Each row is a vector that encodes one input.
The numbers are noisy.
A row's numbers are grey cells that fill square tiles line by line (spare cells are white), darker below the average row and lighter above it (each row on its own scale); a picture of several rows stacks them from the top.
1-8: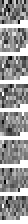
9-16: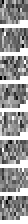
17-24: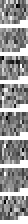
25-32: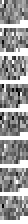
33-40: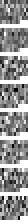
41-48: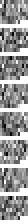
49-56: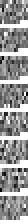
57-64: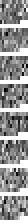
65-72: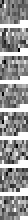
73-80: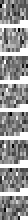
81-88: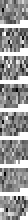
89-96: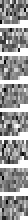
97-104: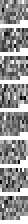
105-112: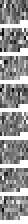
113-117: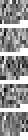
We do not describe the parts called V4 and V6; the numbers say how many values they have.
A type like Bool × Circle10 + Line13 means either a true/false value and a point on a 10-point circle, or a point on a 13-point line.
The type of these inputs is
(Bool × Bool × Bool × Bool × V6 + Unit) × V4 + Line5.
